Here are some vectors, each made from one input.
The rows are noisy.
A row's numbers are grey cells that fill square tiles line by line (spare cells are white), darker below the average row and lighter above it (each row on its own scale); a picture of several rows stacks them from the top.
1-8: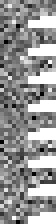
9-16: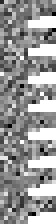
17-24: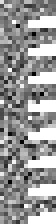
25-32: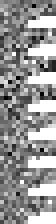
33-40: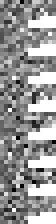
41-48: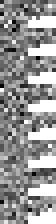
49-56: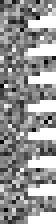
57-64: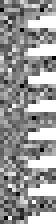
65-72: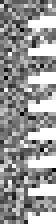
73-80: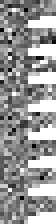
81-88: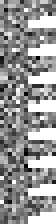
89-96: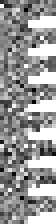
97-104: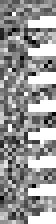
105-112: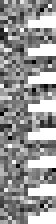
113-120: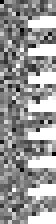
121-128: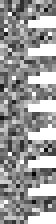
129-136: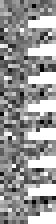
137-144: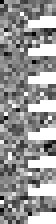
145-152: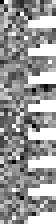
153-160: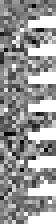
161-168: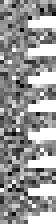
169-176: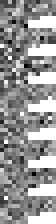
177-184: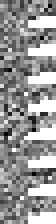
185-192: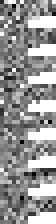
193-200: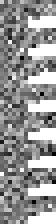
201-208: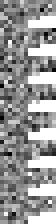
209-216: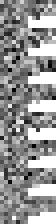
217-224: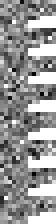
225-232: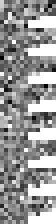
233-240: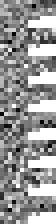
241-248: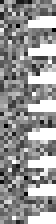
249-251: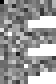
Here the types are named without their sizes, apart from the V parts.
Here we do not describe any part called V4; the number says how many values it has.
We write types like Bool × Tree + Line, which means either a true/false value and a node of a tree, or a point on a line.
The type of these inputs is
Bool × Bool × Bool + Line × V4.
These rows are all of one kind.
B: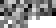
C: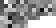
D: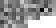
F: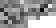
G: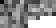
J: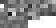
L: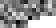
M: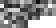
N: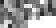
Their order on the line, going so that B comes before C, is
L, J, B, G, M, C, F, D, N.
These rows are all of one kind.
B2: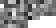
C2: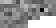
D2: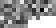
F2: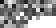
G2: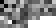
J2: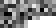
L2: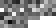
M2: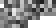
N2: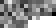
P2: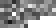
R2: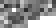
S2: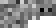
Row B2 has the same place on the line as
J2, L2 and P2.
